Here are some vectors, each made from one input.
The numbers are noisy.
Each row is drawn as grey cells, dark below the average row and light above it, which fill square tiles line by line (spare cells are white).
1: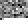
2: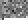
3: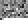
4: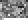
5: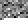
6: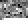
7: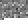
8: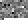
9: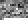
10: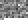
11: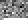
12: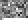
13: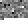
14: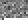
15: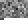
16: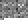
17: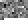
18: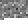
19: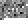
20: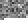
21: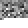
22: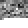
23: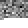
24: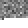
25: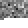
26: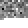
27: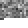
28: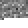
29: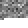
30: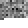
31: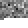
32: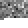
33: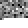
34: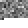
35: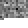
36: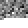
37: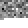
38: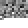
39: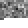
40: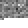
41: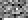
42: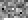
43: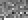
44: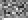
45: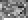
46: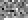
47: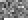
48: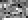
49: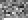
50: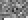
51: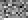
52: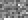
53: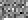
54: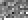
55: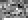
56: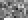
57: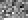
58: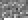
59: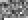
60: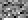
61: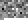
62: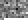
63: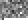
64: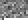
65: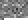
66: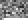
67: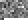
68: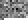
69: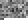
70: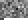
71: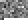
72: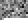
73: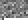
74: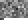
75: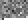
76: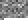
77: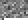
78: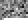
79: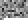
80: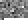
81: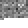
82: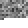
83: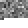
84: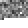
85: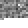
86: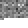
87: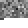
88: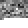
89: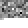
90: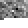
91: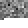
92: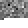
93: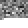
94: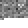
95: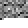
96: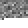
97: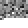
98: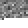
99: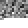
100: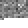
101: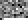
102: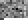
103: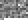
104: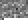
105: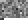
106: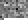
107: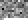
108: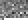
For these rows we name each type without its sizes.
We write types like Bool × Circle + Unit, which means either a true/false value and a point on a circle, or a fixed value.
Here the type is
Line × (Line + Tree).
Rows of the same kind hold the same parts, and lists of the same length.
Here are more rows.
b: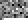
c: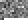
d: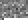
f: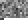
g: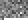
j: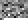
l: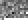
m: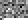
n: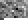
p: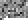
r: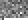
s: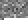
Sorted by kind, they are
b, j, m, p
c, d, f, g, l, n, r, s

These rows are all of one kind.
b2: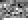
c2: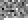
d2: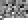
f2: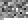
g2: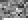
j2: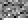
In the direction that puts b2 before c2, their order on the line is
f2, g2, b2, c2, d2, j2.
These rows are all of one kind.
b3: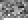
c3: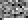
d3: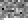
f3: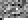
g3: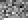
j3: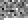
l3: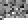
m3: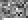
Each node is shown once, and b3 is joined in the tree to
m3.
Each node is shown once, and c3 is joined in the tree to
f3.
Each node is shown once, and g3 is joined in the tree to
l3.
